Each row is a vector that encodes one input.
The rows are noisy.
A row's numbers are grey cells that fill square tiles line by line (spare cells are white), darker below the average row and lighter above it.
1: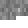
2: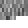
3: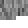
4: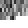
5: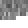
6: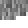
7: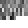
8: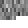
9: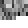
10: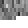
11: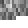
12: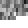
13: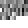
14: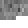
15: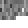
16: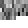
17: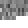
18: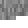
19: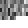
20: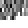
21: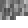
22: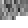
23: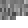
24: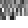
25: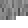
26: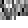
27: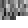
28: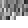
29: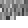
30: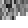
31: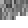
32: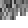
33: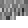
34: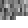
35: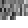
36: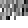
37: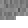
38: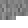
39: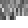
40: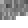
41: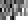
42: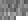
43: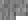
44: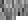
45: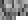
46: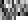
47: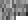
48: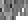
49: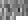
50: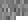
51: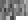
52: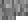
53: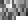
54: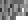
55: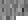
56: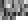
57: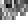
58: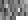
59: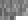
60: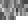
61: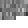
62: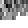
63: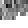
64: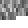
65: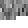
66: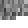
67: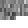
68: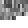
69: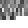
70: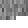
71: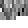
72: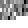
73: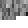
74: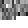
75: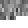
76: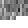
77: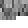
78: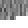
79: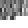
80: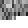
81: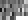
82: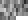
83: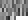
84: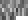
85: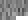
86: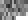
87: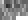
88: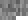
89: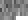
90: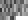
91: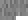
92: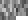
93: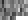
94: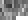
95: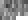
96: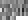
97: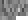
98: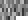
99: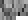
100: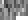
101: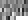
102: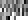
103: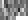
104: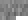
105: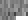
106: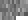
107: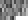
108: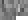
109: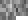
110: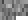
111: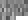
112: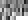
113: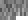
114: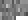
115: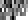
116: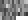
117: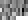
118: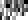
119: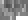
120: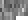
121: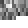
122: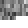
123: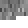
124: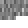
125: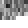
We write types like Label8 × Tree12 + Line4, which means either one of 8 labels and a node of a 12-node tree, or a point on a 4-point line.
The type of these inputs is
Line4 + List3(Line6).
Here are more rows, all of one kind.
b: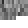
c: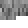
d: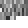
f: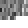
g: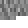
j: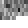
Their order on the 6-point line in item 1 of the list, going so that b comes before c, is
g, b, d, f, j, c.
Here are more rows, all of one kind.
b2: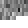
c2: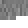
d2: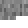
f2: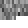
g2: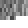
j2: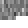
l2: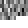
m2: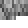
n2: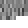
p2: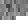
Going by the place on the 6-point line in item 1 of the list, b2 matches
g2 and n2.
